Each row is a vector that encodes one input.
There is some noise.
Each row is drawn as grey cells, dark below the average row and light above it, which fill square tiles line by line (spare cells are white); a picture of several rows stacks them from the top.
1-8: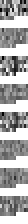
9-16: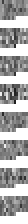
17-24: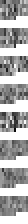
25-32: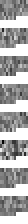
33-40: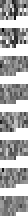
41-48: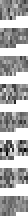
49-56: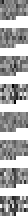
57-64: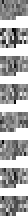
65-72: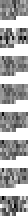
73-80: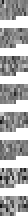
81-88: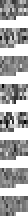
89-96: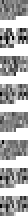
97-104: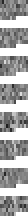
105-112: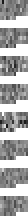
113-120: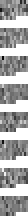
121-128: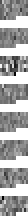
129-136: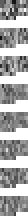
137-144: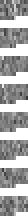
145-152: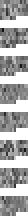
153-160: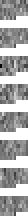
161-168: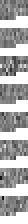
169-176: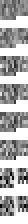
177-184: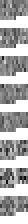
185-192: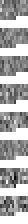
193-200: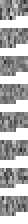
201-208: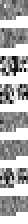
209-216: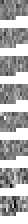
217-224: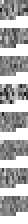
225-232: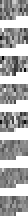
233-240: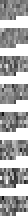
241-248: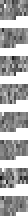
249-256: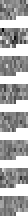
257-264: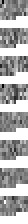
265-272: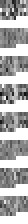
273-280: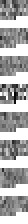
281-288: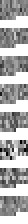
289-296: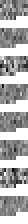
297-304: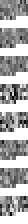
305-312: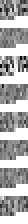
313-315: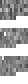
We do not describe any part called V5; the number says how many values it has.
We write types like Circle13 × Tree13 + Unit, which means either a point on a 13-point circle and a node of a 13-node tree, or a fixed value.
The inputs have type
List2(Line6 × V5 + Line11).
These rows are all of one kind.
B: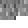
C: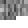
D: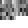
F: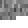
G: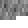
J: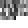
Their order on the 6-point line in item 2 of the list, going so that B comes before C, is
B, C, F, J, D, G.
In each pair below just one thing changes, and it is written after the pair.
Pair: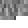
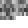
the value of V5 in item 1 of the list
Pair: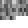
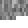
the value of V5 in item 2 of the list
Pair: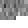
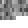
the place on the 6-point line in item 1 of the list
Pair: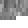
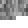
the value of V5 in item 2 of the list
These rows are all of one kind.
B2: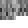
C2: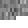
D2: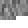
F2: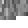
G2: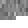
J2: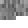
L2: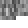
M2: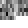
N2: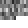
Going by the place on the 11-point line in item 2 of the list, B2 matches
D2, G2 and M2.
